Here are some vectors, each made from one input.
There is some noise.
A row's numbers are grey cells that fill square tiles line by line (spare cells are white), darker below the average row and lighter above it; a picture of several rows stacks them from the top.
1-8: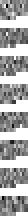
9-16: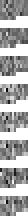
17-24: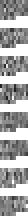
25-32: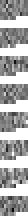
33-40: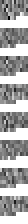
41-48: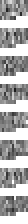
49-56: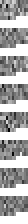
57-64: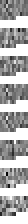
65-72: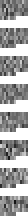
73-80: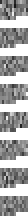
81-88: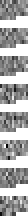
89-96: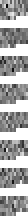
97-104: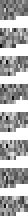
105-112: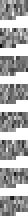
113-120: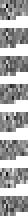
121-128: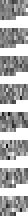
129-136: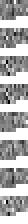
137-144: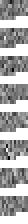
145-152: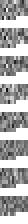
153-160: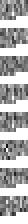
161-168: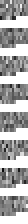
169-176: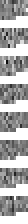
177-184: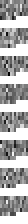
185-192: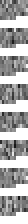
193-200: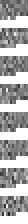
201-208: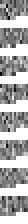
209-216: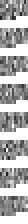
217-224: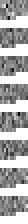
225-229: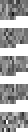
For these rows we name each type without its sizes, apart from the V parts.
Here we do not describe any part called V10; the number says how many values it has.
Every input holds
a point on a line, together with either a node of a tree, or a list of values of V10.
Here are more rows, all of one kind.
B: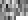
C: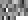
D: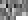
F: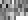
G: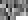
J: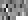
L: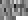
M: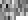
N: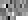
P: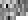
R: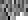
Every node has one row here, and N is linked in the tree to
D and F.
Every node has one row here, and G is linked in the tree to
D and R.
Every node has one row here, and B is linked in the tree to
M.
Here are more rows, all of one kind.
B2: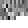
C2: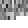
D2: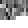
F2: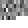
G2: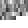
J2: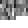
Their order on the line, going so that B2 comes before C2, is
G2, J2, D2, F2, B2, C2.
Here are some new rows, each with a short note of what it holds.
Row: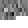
a point on a line, together with a list of one item
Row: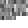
a point on a line, together with the empty list
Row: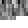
a point on a line, together with a list of two items
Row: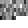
a point on a line, together with a list of one item
